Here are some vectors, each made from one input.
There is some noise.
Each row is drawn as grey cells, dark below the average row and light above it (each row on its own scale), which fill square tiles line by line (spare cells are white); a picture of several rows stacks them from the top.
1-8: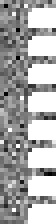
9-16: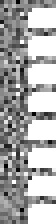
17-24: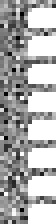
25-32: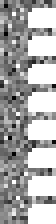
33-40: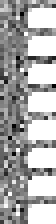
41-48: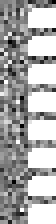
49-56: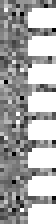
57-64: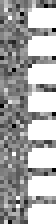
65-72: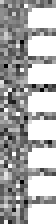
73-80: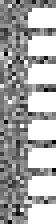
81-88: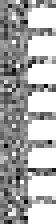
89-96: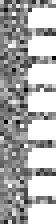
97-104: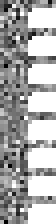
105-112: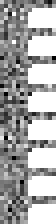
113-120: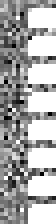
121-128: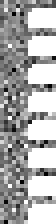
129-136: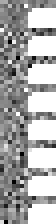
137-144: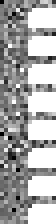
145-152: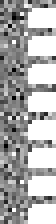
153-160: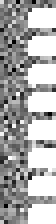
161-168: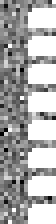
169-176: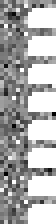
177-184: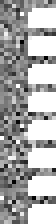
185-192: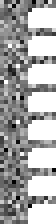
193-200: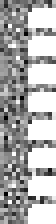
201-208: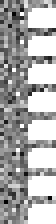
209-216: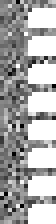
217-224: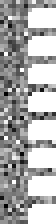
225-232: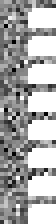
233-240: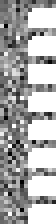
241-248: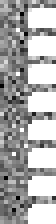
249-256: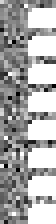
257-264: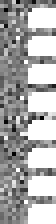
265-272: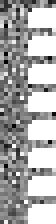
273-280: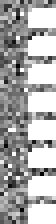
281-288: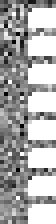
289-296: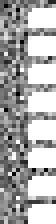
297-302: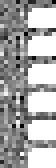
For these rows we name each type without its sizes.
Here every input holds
a point on a line, together with either a point on a line, or three true/false values.
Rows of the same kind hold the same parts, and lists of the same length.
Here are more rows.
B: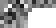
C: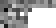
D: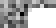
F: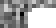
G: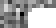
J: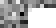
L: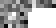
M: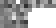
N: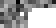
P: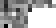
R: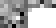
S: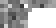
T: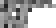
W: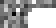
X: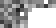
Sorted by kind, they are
B, C, N, P, S, T, X
D, F, G, J, L, M, R, W

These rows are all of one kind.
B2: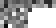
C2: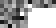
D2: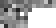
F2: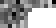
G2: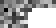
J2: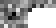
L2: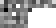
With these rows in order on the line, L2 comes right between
C2 and D2.
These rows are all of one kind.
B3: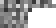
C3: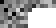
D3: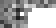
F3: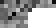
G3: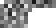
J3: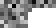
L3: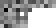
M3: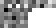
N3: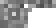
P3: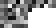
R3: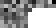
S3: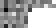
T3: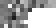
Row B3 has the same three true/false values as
M3, S3 and T3.
